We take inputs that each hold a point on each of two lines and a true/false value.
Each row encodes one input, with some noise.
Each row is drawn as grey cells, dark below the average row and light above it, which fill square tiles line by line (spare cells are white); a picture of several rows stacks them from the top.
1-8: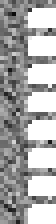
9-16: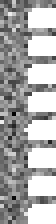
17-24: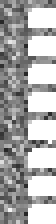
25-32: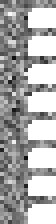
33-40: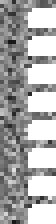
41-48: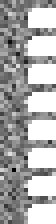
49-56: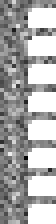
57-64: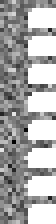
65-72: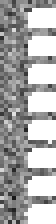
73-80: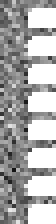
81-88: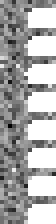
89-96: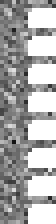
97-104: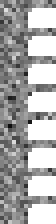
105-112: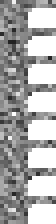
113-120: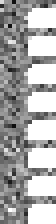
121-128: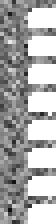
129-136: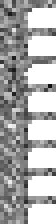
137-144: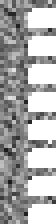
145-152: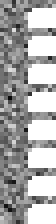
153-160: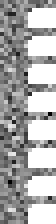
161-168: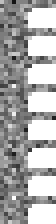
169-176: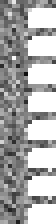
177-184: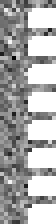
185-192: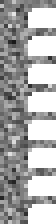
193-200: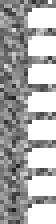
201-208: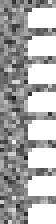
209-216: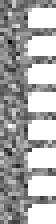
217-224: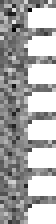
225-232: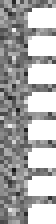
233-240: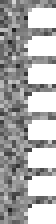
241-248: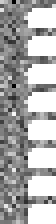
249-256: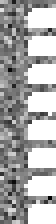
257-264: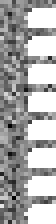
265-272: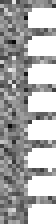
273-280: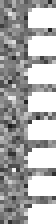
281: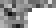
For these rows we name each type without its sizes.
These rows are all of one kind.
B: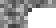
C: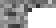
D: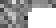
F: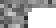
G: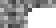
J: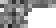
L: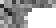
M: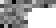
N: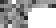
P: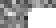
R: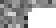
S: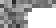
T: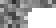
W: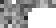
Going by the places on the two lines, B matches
C, G and J.
